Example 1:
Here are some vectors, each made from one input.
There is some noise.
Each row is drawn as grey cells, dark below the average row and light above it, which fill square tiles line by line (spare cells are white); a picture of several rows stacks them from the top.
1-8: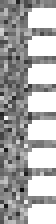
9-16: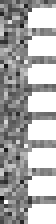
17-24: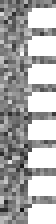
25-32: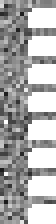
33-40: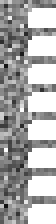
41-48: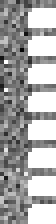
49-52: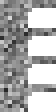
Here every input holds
a true/false value, together with either a fixed value, or a node of a 7-node tree.
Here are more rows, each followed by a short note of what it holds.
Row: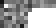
a true/false value
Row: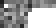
a true/false value
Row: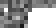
a node of a 7-node tree and a true/false value
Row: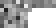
a true/false value
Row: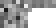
a true/false value
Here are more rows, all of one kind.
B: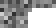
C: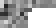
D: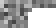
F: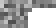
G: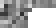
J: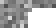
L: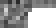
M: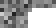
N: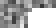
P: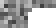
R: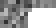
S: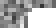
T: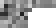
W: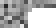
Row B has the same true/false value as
L, M and R.
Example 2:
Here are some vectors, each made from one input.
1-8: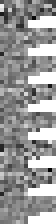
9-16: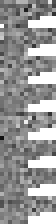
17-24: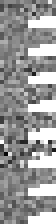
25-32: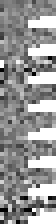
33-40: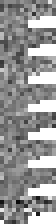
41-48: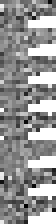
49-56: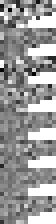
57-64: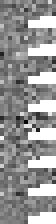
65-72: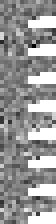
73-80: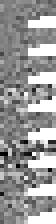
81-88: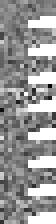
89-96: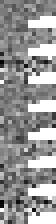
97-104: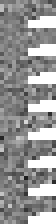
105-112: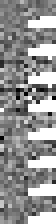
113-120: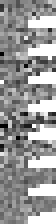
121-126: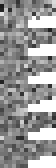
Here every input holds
either a fixed value, or one of 7 labels and a true/false value.
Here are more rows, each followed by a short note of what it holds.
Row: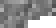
one of 7 labels and a true/false value
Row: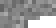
one of 7 labels and a true/false value
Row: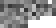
one of 7 labels and a true/false value
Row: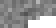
one of 7 labels and a true/false value
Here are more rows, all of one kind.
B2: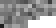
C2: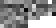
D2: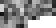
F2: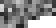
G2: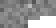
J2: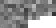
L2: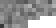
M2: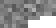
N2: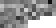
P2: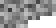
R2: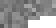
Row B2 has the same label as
F2, L2, M2 and R2.
